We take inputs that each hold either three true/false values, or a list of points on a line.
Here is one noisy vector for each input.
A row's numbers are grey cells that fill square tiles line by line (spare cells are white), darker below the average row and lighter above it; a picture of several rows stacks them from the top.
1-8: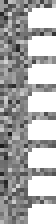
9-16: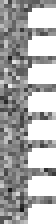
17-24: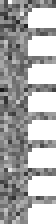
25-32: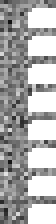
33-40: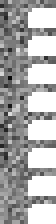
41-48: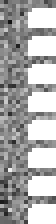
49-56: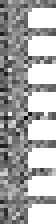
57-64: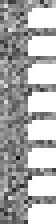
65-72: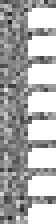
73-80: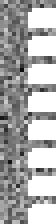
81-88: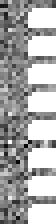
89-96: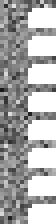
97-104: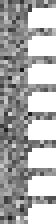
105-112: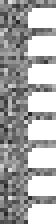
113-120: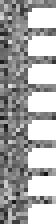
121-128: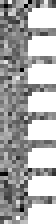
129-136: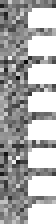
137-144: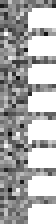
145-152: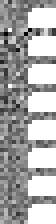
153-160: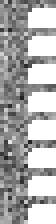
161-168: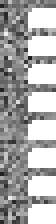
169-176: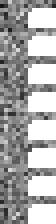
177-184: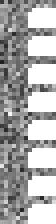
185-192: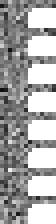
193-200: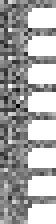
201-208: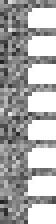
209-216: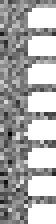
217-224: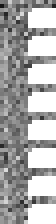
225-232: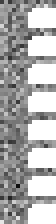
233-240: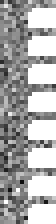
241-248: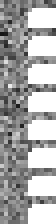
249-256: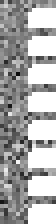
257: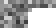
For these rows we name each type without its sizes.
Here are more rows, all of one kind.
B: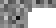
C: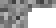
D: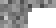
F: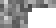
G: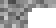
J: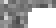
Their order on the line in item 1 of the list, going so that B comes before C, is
F, D, J, B, C, G.
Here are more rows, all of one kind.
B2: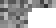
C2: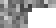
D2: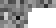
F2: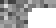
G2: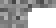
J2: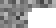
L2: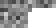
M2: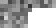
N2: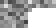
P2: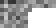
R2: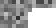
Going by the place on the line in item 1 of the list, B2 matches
G2, J2, L2 and R2.
